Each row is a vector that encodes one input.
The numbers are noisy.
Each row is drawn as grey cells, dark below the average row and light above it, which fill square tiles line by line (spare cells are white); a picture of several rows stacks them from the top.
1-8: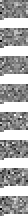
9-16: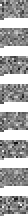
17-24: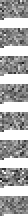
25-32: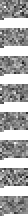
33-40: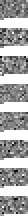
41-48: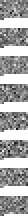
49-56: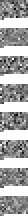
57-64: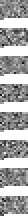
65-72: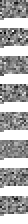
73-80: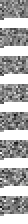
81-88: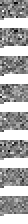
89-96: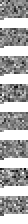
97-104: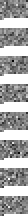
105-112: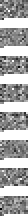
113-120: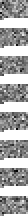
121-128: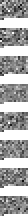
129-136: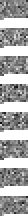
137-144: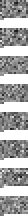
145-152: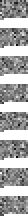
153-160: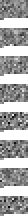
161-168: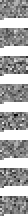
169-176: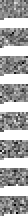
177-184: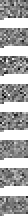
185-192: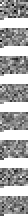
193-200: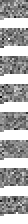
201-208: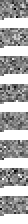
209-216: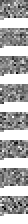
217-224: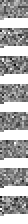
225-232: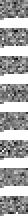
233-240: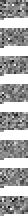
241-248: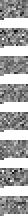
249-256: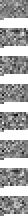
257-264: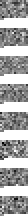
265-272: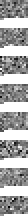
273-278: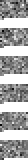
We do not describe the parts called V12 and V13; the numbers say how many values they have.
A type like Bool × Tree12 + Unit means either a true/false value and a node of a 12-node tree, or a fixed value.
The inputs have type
Tree7 × (Tree7 + V13) + V12.
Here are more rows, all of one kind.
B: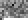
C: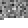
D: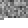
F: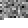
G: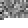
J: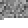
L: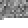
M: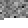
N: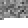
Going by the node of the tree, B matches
G and N.
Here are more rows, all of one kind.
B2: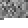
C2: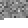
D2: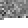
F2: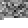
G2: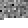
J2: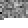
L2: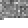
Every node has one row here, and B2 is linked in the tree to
C2 and D2.
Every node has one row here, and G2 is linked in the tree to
L2.
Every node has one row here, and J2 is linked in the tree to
F2.
